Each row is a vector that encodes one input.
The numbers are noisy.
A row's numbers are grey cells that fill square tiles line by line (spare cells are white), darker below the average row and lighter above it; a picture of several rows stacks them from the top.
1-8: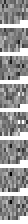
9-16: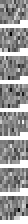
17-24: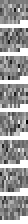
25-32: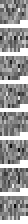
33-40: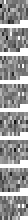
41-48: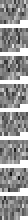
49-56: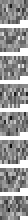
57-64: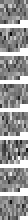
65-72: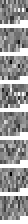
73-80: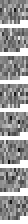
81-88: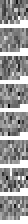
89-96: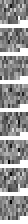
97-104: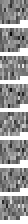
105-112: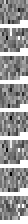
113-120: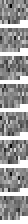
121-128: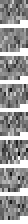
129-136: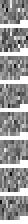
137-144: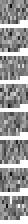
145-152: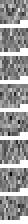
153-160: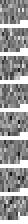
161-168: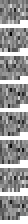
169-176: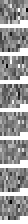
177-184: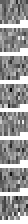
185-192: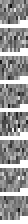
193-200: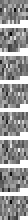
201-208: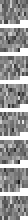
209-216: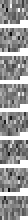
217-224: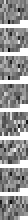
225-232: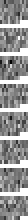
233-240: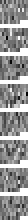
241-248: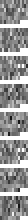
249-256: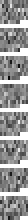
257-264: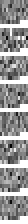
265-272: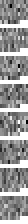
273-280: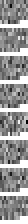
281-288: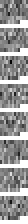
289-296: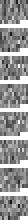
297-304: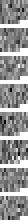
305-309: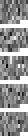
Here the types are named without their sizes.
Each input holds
a true/false value, together with either a point on a circle, or a point on a line.
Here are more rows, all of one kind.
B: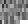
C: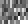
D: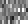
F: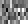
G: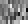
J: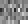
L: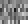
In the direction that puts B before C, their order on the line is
L, J, G, B, D, C, F.
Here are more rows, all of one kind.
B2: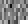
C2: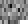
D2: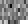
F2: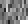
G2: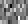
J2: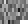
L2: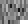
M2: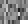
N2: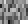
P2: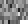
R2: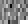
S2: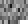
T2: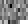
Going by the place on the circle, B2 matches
G2 and R2.
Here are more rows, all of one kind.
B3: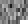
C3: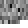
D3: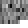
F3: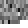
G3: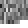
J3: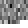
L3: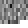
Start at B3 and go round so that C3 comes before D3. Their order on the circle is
B3, L3, J3, C3, F3, G3, D3.
